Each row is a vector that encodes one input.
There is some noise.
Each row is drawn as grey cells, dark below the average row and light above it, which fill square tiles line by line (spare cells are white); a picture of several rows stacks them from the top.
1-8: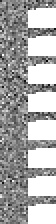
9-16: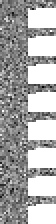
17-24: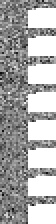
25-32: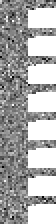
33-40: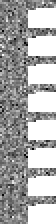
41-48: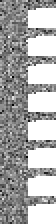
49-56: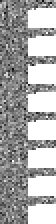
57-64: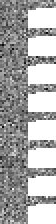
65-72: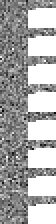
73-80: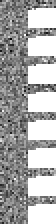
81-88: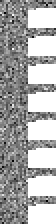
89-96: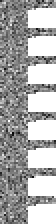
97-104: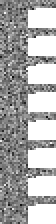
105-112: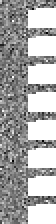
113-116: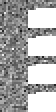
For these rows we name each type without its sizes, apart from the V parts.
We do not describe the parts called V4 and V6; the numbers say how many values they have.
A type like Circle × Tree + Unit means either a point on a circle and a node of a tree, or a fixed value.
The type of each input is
Line × (Line + V4) × V6.
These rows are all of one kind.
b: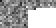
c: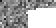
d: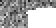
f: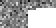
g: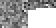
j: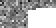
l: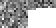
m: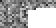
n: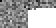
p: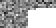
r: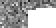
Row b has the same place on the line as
c and n.
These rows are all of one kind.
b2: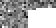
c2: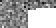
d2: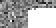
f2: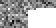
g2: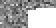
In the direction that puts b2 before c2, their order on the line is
b2, c2, g2, d2, f2.
